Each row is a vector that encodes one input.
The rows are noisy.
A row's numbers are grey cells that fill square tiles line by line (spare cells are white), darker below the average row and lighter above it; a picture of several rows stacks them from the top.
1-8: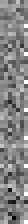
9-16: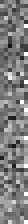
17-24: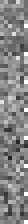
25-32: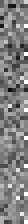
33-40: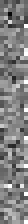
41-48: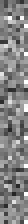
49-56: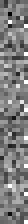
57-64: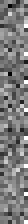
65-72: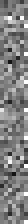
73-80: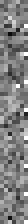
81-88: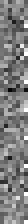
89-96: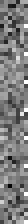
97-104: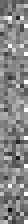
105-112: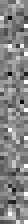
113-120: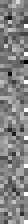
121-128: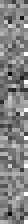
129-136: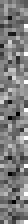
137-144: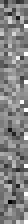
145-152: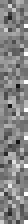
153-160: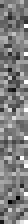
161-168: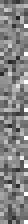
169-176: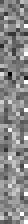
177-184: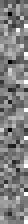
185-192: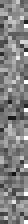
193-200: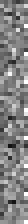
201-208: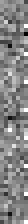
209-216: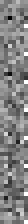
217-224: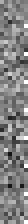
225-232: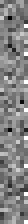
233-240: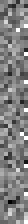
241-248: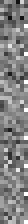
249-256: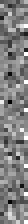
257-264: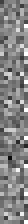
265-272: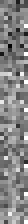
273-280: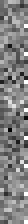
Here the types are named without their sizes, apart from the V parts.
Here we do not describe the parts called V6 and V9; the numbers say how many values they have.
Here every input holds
a point on a line and a value of V9, together with either a point on a circle and four true/false values, or a list of values of V6.
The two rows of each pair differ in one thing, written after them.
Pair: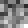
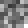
the value of V9
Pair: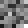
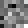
the place on the line
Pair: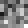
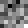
the value of V6 in item 1 of the list
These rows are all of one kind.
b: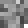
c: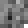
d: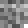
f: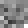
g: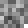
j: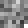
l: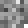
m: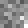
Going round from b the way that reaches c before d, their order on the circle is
b, l, c, g, m, d, j, f.
